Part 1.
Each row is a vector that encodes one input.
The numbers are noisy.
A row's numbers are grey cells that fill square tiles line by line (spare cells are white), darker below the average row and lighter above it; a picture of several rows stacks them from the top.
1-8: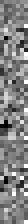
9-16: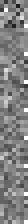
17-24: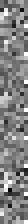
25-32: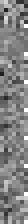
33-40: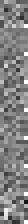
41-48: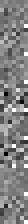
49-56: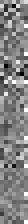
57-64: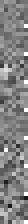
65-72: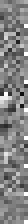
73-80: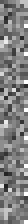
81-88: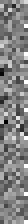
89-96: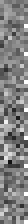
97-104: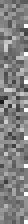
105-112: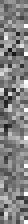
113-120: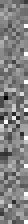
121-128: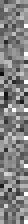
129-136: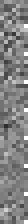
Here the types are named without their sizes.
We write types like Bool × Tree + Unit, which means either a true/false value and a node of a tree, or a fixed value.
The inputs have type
Line.
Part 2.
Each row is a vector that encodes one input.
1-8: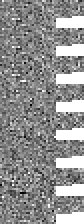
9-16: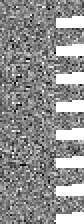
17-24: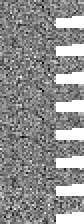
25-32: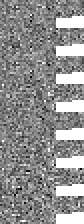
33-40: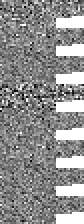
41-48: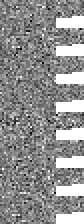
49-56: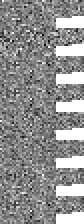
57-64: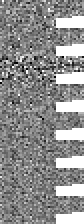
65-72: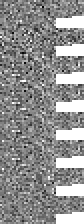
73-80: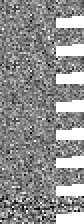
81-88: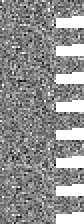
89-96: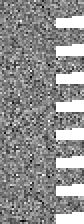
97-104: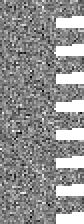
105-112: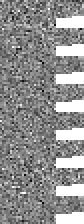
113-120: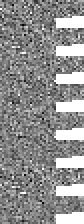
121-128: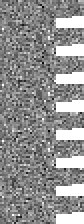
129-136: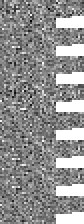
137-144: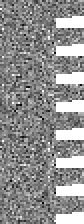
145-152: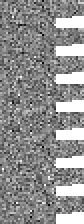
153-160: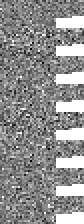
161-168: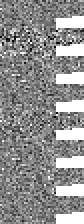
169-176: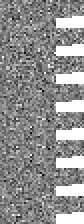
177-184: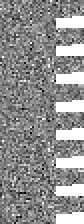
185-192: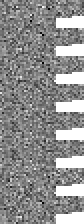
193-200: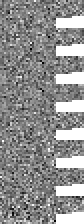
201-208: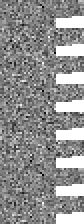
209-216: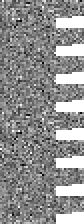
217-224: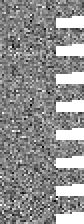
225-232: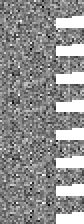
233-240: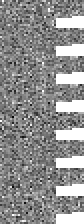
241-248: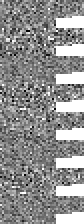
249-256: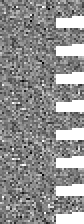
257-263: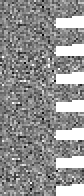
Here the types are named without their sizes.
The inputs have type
Circle + Unit.
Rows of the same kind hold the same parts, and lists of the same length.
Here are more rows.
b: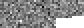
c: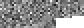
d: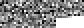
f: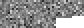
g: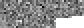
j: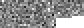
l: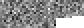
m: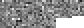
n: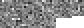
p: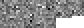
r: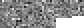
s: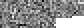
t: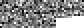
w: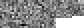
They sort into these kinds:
b, c, f, g, j, l, m, n, p, r, s, w
d, t

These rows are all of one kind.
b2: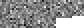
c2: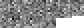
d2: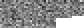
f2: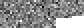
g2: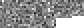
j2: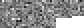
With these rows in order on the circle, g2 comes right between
c2 and j2.
